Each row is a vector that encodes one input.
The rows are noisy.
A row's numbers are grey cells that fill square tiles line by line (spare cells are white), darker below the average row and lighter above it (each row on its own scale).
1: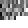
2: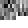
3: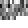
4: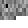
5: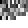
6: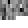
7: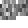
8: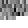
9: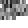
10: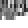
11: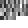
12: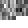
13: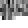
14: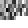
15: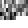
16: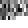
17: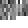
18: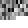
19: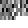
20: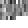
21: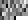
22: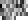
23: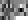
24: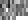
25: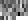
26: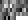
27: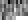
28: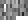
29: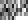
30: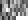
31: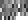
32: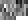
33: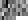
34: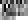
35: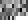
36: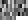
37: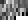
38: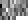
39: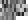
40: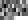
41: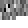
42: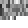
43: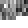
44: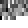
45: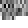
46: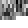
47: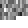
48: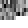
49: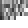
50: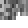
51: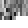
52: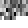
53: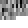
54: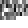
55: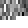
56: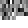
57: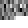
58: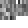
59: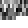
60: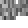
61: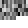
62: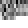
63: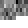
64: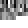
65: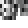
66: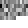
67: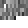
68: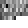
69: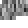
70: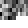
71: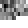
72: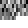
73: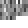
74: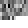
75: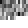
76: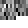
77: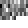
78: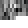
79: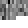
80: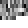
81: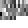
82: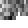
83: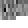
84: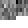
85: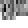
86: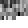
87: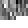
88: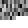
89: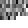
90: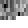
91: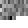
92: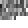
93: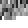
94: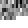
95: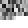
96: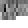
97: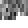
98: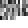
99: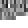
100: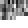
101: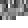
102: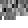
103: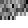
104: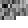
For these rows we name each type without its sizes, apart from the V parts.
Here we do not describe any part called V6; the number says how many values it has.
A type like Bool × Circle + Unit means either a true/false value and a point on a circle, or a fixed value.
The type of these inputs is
(Bool × Bool × Bool + Line) × V6.
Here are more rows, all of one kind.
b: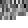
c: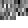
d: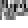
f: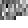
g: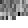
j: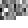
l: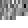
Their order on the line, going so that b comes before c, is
l, b, g, c, f, j, d.
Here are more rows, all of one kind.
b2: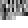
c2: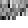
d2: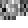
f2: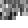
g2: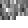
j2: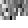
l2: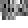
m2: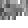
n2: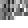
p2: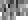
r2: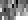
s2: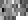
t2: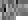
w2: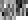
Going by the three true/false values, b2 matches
j2, p2 and w2.
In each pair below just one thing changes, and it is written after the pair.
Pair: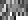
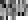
the value of V6
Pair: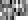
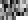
the place on the line
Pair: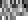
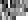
the place on the line
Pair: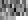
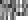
the place on the line
